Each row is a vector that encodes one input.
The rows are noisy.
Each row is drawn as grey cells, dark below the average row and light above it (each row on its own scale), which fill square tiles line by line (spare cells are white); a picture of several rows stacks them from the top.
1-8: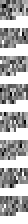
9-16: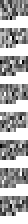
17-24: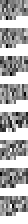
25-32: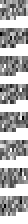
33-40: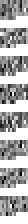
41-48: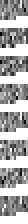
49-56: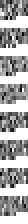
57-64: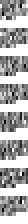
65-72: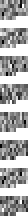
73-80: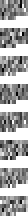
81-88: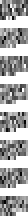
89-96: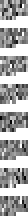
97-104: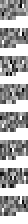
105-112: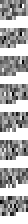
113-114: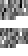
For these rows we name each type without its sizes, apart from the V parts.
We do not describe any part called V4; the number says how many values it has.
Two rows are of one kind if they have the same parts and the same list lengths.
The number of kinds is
3.
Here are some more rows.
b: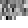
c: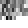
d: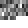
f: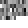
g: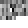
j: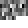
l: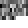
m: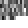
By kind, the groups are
b, c
d, g, l, m
f, j

